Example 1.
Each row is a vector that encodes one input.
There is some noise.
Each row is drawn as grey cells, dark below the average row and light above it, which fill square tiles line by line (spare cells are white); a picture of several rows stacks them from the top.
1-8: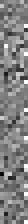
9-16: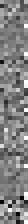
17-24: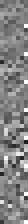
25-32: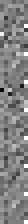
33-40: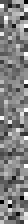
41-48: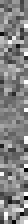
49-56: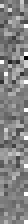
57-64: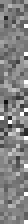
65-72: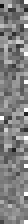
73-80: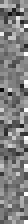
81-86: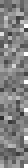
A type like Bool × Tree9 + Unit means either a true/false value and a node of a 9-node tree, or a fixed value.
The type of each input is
Bool × Bool × Bool.
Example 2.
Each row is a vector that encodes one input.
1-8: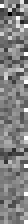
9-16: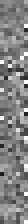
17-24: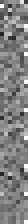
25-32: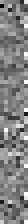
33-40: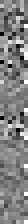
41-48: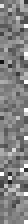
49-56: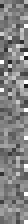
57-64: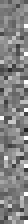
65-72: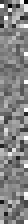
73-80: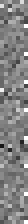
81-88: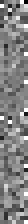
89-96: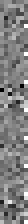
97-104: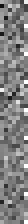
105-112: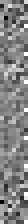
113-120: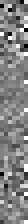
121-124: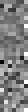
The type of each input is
Bool × Bool × Bool.
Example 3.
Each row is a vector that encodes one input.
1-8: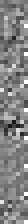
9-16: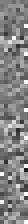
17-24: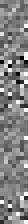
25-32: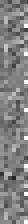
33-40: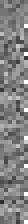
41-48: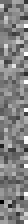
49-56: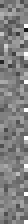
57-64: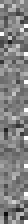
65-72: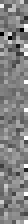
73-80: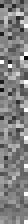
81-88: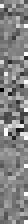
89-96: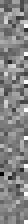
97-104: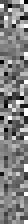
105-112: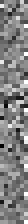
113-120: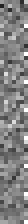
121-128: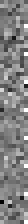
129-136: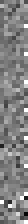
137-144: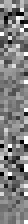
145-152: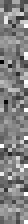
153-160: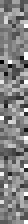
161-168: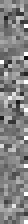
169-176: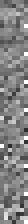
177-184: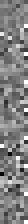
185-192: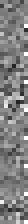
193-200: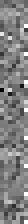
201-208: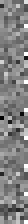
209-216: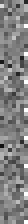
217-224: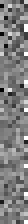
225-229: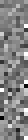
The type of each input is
Bool × Bool × Bool.
